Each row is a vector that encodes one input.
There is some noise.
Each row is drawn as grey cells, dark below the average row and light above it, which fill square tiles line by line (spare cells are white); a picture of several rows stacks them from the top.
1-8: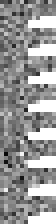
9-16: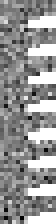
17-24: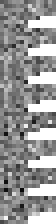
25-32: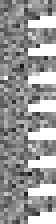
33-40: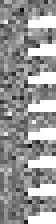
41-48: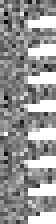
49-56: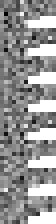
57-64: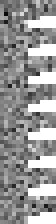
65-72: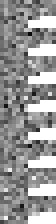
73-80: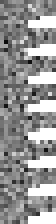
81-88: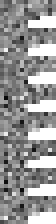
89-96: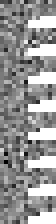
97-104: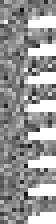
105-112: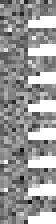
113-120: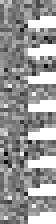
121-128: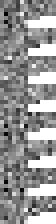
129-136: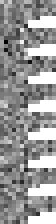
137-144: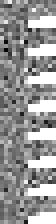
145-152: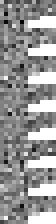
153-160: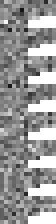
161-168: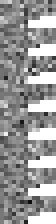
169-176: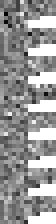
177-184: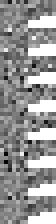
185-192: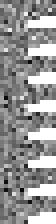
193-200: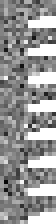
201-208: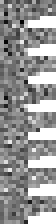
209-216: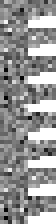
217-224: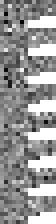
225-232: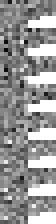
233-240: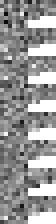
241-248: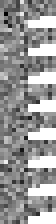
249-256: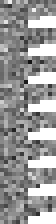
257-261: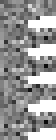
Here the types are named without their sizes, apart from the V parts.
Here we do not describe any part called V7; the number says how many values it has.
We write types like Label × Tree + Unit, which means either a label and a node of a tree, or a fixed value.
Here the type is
Bool × Bool × Bool + Circle + V7.
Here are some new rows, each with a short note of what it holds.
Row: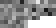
a point on a circle
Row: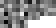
a point on a circle
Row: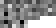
a point on a circle
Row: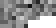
a value of V7
